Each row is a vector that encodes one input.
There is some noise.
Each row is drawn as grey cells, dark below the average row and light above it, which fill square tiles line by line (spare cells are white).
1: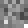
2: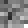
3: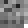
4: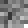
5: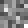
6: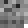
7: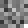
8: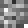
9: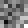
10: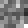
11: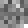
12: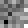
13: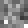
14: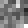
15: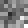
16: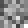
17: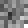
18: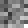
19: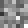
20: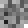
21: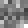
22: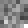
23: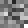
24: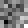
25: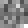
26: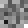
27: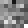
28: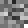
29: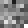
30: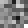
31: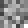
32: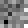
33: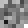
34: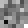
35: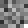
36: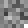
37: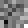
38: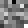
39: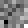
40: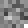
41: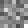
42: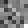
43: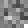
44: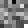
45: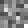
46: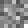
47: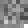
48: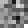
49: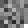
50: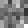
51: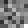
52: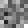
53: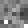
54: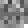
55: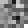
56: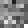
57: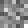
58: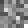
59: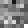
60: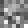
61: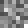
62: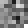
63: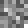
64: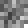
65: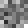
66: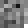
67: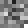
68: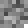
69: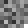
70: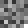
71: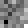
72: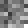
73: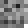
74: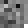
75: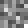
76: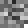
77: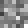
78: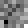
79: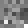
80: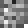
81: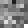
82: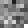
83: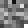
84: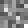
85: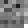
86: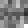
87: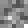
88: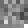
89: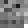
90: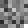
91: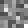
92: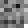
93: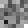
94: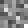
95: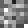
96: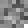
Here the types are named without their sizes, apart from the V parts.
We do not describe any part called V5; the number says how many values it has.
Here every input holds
a value of V5, together with a list of points on a line.
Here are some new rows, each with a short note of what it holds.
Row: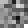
a value of V5, together with the empty list
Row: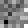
a value of V5, together with a list of one item
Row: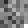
a value of V5, together with a list of two items
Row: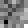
a value of V5, together with a list of one item
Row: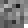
a value of V5, together with a list of one item
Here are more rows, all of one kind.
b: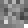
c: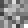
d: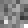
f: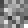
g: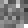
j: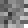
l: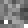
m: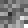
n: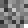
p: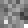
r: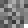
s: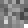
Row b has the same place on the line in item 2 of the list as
c, r and s.
